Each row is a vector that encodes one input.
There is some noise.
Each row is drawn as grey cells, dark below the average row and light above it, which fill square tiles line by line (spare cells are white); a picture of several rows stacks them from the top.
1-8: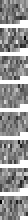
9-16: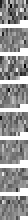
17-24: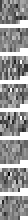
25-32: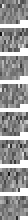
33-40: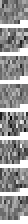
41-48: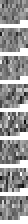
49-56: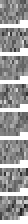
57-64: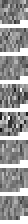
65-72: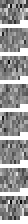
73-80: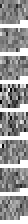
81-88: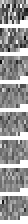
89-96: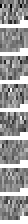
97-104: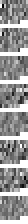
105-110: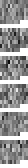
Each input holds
either one of 5 labels, or a node of each of two 7-node trees.
